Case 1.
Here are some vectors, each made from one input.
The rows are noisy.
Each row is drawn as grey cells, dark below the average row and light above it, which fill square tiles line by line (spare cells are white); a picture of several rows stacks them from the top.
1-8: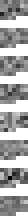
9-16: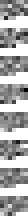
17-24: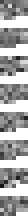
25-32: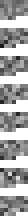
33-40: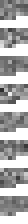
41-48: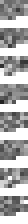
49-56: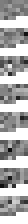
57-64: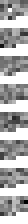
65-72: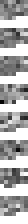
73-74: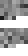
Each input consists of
a point on a 15-point line.
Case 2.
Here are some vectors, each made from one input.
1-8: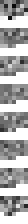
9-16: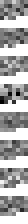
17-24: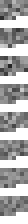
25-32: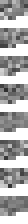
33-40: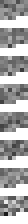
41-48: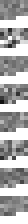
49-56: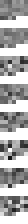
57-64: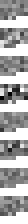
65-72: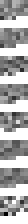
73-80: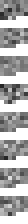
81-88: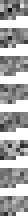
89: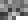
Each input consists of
a point on an 11-point circle.
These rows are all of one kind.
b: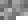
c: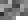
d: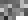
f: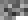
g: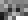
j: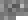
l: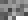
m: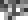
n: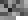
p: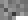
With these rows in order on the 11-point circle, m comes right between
b and d.
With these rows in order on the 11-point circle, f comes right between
j and p.
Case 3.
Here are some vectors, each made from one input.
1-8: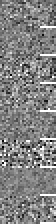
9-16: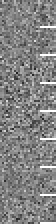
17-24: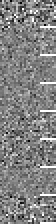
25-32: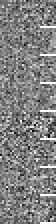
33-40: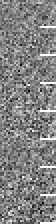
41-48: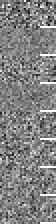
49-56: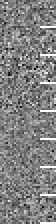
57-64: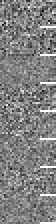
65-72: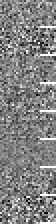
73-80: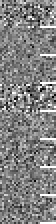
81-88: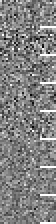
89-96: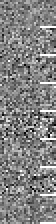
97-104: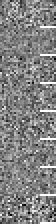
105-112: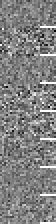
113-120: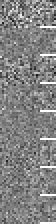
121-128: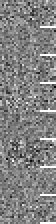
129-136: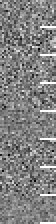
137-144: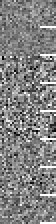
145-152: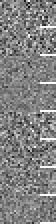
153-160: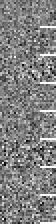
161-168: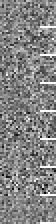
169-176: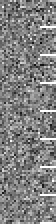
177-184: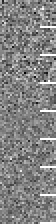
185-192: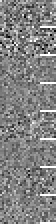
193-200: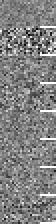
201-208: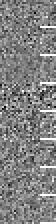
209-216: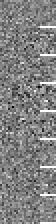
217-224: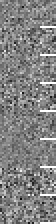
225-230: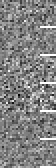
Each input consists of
a point on a 4-point line.
